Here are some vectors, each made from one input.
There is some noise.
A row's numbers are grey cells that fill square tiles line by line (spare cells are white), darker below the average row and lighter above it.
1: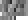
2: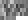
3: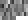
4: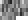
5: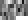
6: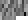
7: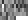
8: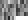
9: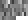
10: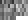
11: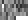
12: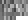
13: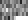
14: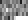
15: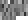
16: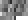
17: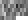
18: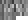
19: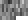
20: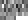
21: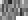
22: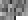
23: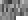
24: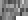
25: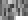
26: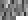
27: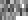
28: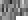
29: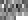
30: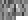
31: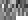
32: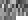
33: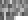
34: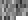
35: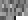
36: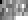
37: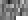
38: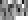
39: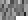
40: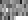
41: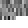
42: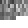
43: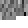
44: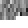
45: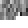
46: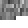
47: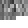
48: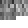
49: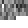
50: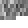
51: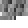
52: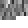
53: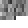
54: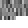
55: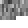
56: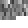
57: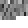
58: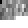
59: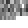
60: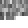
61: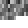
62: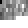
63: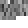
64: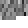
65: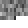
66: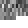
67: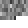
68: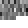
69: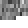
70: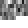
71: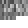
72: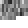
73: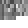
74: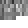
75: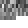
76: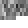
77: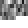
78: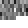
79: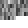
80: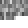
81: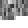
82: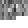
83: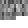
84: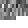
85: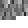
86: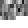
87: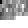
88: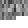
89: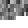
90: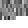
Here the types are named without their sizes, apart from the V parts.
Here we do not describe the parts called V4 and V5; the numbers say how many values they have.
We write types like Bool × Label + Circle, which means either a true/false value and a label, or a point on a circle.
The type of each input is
(Bool × Line × Line + V5) × V4.
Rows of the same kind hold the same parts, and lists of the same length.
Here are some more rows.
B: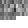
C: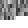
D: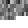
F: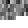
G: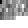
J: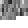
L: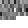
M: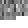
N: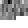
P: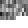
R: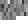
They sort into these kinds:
B, J, M, N, R
C, D, F, G, L, P

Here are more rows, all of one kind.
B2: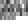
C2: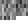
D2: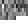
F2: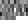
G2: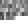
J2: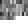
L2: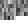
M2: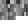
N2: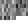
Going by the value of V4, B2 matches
F2 and M2.
